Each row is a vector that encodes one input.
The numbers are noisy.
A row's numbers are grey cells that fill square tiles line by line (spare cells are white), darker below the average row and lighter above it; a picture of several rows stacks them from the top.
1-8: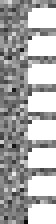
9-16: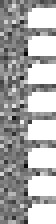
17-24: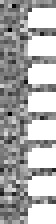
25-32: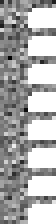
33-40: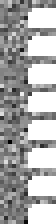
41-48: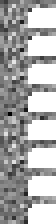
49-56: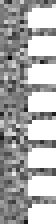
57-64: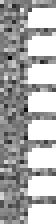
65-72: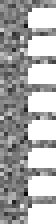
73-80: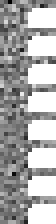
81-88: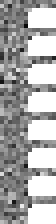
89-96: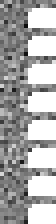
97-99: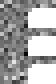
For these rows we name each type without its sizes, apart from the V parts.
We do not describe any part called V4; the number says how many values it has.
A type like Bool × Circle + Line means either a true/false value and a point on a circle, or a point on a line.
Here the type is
Bool × V4 + List(Line).
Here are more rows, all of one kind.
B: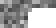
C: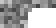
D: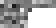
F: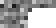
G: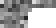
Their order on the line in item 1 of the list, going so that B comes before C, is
D, F, G, B, C.
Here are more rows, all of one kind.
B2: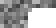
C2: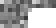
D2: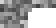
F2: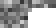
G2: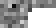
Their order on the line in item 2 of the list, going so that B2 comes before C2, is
F2, G2, B2, D2, C2.
